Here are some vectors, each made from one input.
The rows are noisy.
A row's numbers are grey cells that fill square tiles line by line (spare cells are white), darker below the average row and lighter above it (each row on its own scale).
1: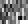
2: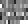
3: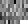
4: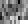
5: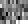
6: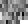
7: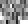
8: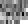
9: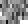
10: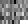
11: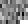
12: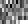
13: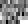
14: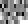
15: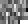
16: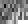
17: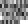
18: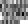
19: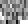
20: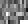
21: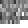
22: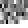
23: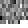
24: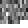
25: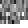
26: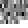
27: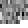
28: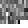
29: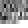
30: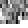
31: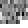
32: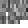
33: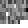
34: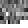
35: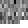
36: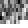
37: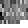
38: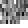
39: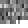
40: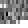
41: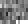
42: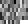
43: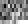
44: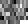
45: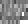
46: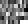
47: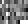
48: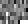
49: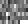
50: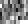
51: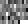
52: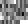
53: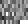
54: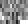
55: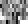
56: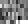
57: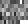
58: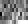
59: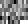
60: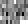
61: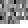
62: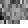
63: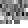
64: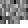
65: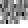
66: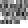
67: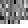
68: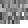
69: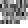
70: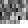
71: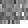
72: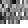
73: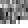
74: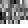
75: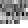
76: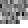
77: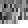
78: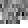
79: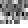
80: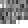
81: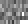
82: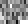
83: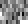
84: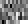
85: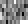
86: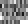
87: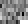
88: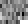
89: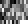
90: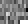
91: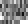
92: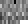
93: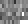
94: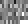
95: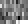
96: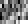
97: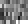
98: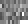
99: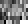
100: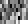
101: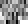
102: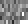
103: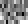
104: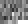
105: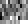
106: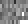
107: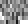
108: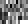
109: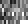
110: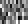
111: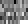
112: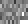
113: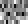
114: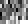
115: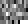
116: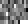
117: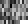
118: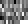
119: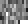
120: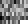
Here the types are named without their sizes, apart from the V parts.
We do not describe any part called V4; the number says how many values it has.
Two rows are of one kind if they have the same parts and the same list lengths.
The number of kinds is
2.
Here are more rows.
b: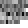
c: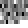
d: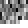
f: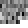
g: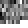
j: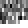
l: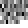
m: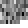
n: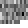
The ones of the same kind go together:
b, c, d, j, l, m, n
f, g

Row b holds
a true/false value and a value of V4.
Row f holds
a node of a tree and a true/false value.
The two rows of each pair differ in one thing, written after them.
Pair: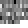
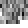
the true/false value
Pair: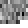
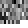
the true/false value
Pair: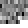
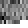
the true/false value
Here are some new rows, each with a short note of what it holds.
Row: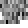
a node of a tree and a true/false value
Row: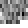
a node of a tree and a true/false value
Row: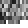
a node of a tree and a true/false value
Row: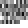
a true/false value and a value of V4
